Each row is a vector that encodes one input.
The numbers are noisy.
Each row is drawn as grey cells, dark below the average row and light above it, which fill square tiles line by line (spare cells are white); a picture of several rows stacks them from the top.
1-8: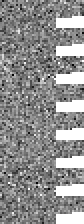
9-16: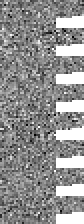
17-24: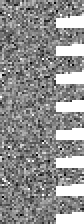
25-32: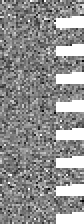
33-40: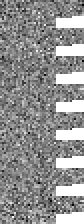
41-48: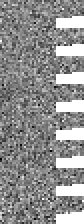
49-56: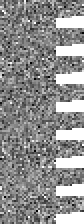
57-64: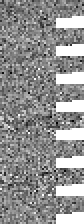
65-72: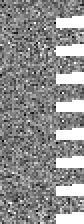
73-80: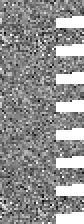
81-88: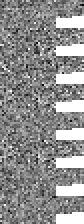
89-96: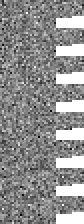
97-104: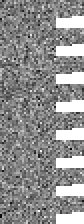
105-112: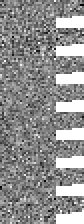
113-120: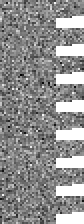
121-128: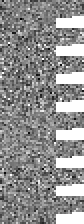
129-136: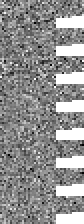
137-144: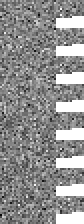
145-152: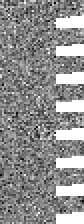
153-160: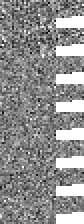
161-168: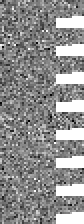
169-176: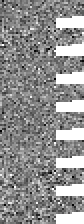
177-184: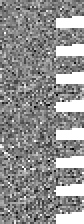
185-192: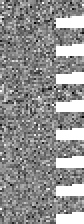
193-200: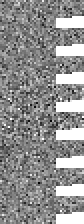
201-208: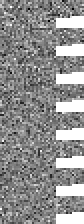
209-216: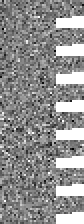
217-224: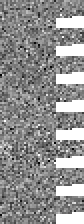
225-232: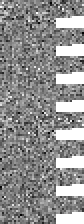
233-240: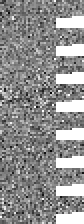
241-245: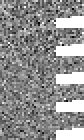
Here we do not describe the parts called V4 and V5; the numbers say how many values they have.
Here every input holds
a value of V5, together with either a node of a 12-node tree and a true/false value, or a value of V4.
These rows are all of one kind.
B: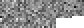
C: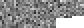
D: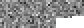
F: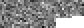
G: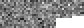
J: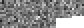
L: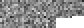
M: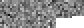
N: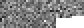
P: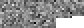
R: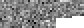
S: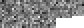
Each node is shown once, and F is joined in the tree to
M.
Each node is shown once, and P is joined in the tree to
G and L.
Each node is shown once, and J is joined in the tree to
M and S.
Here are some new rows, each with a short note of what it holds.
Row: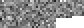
a node of a 12-node tree, a true/false value and a value of V5
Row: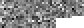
a value of V4 and a value of V5
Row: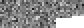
a node of a 12-node tree, a true/false value and a value of V5
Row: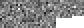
a node of a 12-node tree, a true/false value and a value of V5
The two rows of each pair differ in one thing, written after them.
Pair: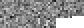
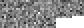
the true/false value
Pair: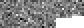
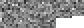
the true/false value
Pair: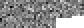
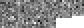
the value of V5
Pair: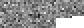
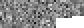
the value of V5
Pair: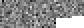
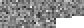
the true/false value
